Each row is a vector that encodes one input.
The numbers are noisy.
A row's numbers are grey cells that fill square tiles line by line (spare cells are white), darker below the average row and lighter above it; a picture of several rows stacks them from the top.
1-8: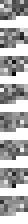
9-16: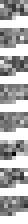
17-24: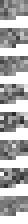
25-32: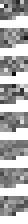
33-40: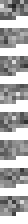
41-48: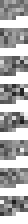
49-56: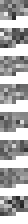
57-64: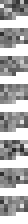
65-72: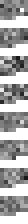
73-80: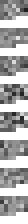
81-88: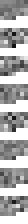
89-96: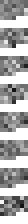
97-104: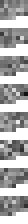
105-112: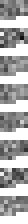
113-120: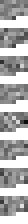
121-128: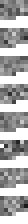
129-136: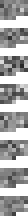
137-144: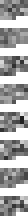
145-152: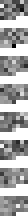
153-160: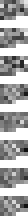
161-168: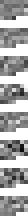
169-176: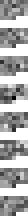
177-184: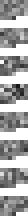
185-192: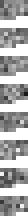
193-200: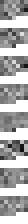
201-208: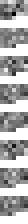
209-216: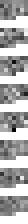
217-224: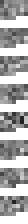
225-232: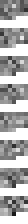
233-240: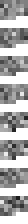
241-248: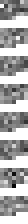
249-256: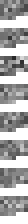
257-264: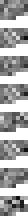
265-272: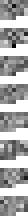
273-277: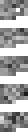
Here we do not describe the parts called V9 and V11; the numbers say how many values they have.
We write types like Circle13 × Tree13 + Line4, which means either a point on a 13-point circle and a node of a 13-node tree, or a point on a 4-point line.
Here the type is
List3(Line10) + V9 × V11.
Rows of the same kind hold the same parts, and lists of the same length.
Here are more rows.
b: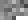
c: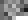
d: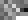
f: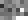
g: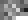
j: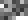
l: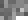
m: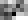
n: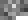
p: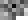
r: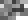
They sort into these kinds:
b, p
c, d, g, n
f, l
j, r
m

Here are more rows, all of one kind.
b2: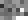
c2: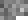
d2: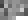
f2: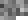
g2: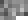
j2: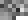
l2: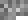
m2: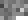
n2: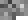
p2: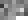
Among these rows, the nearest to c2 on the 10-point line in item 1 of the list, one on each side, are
g2 and m2.
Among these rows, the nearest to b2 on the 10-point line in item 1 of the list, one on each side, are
f2 and m2.
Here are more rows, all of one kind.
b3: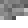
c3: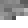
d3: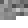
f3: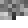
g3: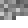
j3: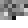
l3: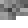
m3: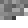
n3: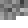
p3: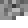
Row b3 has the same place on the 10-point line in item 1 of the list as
c3 and m3.
